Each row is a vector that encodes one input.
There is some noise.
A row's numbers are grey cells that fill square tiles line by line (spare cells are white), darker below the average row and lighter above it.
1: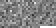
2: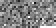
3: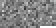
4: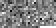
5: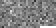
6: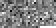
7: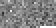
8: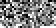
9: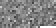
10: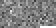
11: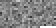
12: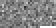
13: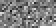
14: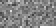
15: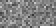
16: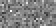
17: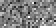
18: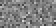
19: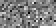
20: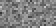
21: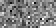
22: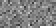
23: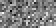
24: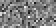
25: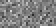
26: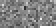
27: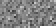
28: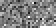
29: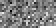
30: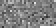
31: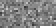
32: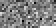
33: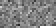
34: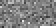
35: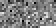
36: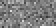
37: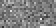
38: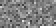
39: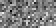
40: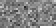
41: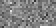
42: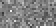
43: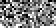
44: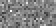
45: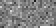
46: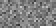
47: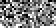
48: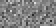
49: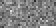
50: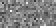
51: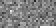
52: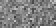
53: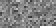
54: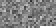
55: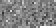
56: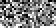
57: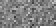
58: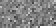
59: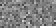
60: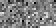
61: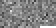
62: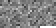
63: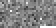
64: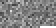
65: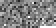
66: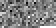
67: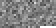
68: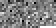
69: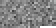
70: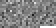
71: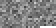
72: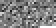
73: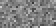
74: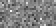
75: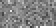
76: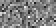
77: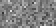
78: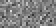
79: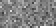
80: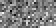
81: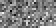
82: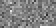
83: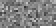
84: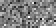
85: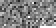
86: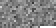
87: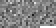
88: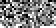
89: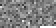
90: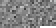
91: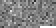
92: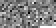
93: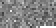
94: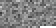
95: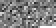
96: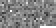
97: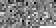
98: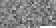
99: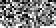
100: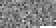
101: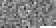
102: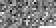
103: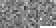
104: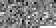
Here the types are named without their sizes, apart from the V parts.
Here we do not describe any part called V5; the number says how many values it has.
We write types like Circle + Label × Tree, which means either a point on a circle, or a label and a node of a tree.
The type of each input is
List(Bool × V5).
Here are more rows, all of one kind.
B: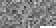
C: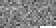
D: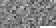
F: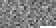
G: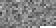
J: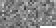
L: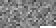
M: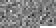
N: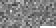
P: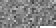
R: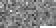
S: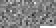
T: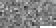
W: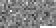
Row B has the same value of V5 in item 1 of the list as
G, M, N and S.
